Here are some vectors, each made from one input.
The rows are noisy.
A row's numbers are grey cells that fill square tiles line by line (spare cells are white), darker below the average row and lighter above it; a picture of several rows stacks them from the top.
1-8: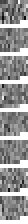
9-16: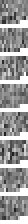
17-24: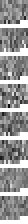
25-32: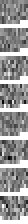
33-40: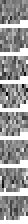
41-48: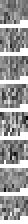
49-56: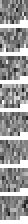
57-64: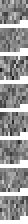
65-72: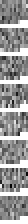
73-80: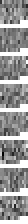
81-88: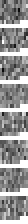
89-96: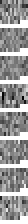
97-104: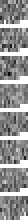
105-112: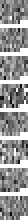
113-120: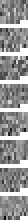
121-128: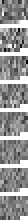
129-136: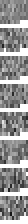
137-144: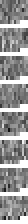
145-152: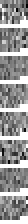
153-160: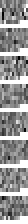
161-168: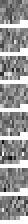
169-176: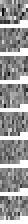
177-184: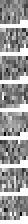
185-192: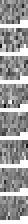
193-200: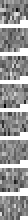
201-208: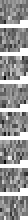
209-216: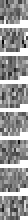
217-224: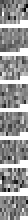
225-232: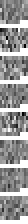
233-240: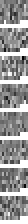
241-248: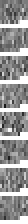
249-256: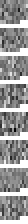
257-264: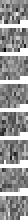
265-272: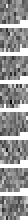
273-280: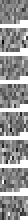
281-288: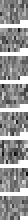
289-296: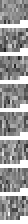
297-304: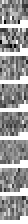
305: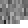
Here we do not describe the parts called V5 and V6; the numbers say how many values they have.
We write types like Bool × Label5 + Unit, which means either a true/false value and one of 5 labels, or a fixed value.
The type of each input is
(Bool × Circle8 + V6) × Tree9 + V5.
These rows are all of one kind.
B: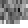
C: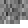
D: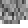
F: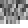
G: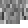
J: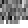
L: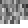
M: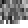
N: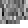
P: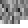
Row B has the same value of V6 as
D and P.
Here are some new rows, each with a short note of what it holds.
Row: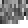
a point on an 8-point circle, a node of a 9-node tree and a true/false value
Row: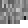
a point on an 8-point circle, a node of a 9-node tree and a true/false value
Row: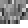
a point on an 8-point circle, a node of a 9-node tree and a true/false value
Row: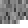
a point on an 8-point circle, a node of a 9-node tree and a true/false value
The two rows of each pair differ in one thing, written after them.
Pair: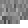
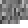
the node of the tree
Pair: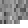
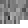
the true/false value
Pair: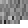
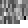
the true/false value
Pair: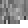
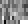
the place on the 8-point circle
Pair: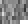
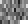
the place on the 8-point circle
